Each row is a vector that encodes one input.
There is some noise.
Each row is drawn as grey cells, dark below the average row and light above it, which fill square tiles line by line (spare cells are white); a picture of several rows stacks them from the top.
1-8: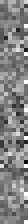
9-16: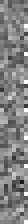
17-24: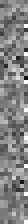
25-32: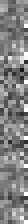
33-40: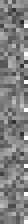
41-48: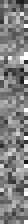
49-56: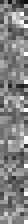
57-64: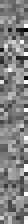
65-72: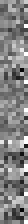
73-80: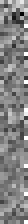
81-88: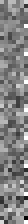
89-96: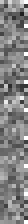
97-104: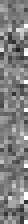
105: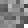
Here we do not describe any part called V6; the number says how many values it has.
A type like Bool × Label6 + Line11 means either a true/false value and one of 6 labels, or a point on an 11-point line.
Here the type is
Bool × V6 + Line8.
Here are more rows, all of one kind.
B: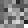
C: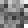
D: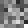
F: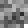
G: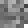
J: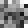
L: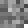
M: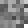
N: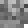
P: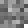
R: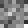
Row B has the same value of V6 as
D, F, L and P.
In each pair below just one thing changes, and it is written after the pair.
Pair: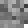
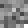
the true/false value
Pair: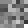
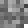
the value of V6
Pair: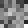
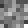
the value of V6
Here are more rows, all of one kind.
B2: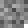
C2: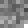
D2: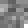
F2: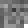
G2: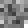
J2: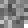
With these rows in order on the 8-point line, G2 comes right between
C2 and J2.
